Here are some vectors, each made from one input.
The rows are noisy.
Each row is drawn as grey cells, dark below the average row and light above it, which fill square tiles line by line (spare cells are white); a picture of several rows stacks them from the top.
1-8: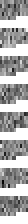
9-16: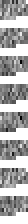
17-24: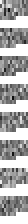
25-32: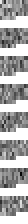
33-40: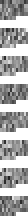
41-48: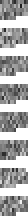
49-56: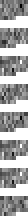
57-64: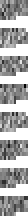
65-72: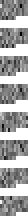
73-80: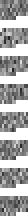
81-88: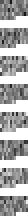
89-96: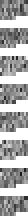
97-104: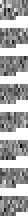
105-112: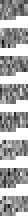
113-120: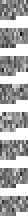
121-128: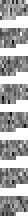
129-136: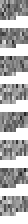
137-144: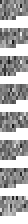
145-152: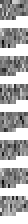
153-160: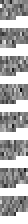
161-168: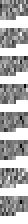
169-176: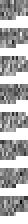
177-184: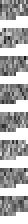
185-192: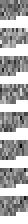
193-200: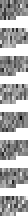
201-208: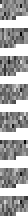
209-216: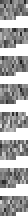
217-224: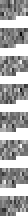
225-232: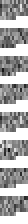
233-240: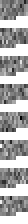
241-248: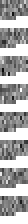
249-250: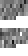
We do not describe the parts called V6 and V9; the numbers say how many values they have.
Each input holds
either a point on an 8-point line, or a node of a 10-node tree and a value of V6, or a true/false value and a value of V9.
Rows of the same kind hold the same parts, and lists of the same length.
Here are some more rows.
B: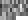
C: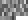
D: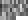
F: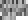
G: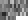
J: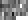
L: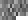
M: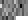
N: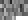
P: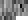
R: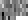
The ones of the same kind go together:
B, C, D, G, J, R
F
L, M, N, P

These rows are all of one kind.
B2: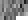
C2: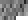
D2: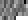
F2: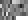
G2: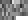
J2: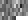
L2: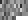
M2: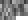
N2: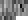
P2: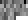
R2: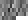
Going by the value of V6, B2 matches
C2, D2, J2 and R2.
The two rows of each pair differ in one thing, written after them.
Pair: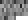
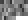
the value of V6
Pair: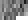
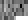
the value of V6
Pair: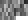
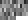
the value of V6
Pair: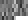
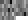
the value of V6
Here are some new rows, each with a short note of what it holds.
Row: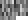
a true/false value and a value of V9
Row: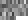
a true/false value and a value of V9
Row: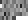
a node of a 10-node tree and a value of V6
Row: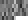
a node of a 10-node tree and a value of V6
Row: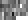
a true/false value and a value of V9
